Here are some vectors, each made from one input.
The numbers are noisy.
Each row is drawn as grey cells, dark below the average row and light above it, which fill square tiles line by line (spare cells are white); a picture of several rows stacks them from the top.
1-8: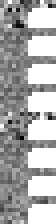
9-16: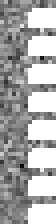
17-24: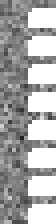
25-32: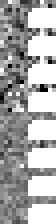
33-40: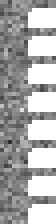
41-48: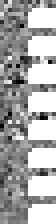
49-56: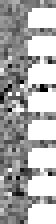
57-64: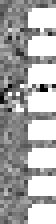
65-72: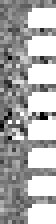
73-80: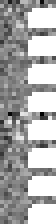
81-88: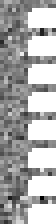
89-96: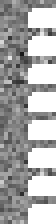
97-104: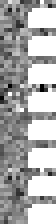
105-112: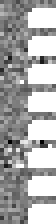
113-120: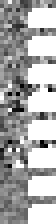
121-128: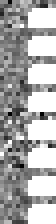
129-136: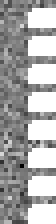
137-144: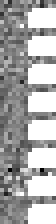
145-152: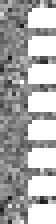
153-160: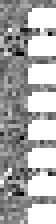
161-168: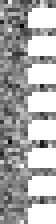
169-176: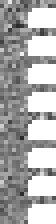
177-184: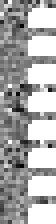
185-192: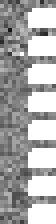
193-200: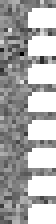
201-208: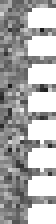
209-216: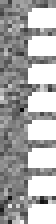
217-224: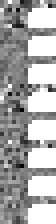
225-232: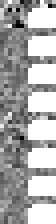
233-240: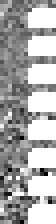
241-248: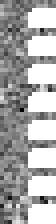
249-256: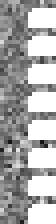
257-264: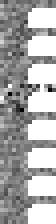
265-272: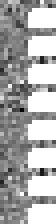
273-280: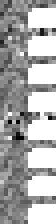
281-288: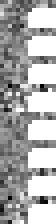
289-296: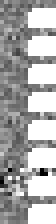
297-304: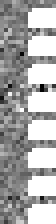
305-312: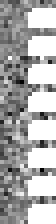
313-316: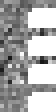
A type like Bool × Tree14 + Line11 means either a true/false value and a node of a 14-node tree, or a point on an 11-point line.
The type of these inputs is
Bool × Bool × Bool × Bool.
